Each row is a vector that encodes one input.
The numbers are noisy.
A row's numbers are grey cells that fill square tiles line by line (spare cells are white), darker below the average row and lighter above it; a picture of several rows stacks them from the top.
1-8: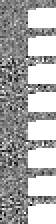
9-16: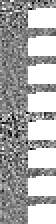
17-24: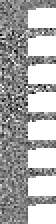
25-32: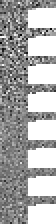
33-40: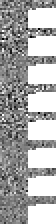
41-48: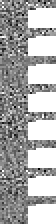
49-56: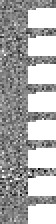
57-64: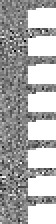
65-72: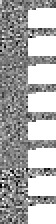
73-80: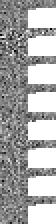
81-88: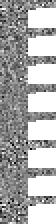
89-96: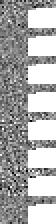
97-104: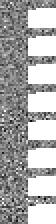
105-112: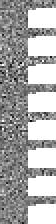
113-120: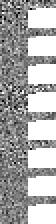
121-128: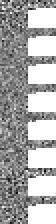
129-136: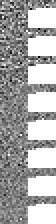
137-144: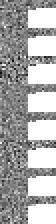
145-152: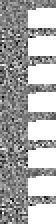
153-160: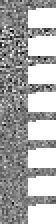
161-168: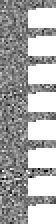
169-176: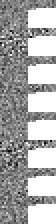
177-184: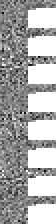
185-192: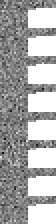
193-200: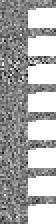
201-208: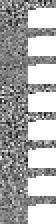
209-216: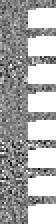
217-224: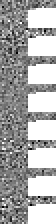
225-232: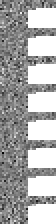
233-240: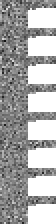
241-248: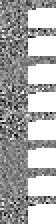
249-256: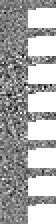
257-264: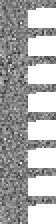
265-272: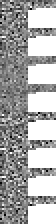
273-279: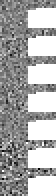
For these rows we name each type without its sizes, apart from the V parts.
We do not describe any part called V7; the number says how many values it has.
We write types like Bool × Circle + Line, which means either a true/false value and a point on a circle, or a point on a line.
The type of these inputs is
Circle + List(Line) × V7.
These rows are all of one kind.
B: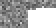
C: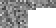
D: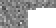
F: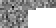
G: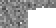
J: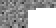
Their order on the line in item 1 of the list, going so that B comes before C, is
B, D, F, G, C, J.
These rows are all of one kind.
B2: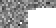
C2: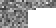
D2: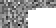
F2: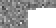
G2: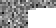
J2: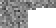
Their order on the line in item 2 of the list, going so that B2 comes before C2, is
B2, C2, F2, G2, D2, J2.
